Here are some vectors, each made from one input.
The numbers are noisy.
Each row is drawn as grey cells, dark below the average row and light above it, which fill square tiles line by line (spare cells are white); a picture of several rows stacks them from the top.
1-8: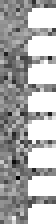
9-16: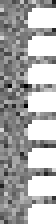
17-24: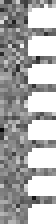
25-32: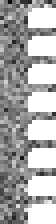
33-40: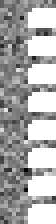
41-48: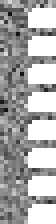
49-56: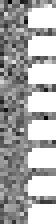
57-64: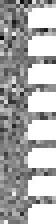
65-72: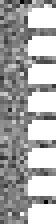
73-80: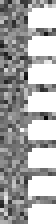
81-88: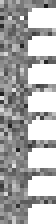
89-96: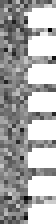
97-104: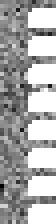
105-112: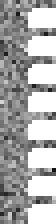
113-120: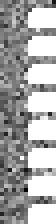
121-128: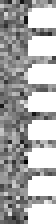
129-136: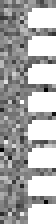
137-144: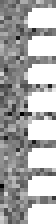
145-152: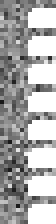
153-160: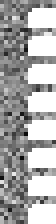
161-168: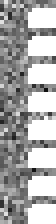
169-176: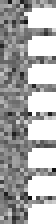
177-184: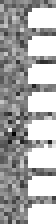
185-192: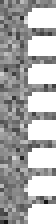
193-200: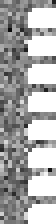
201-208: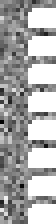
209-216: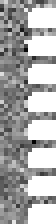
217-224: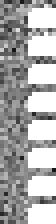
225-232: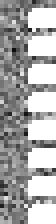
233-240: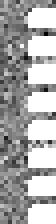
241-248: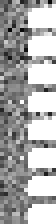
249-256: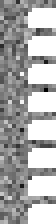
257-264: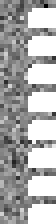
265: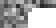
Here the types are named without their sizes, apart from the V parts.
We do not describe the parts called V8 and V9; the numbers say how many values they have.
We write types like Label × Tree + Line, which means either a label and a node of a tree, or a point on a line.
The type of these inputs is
(Bool × Bool × Bool × Bool + Label) × V8 + Line + V9.
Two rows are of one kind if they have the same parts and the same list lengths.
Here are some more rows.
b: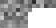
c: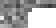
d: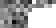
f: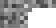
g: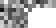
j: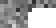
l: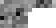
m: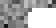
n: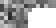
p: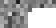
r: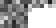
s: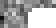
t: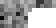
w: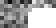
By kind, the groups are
b, c, j, m, p
d, r, w
f, l, s, t
g, n

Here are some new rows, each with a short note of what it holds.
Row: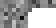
four true/false values and a value of V8
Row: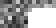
a value of V9
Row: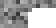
four true/false values and a value of V8
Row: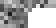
a point on a line
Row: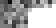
a value of V9
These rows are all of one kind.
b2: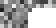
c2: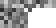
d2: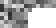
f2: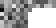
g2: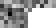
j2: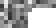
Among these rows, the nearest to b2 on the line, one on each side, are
c2 and f2.
